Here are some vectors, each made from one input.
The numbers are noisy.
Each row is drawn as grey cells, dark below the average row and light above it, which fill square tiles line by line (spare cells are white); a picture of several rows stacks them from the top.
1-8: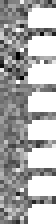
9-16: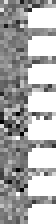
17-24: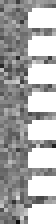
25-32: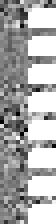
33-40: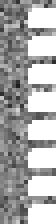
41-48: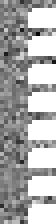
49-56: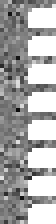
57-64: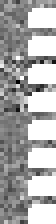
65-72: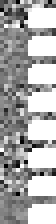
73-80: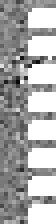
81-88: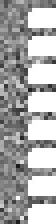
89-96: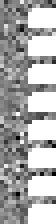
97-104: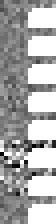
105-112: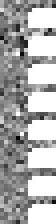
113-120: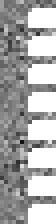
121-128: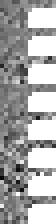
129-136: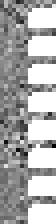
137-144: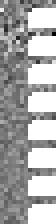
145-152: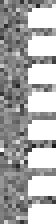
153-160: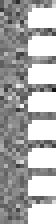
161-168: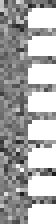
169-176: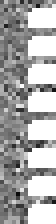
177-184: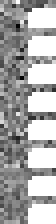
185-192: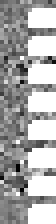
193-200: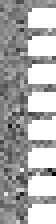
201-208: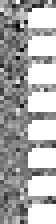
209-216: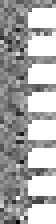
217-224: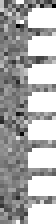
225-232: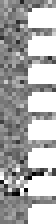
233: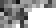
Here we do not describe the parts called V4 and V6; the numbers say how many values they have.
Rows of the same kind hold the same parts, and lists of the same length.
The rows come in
5 kinds.
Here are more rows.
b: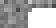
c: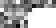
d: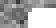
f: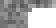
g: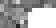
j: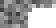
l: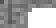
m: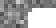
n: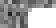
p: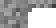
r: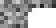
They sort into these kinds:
b, c
d, p, r
f, g, j, l
m
n

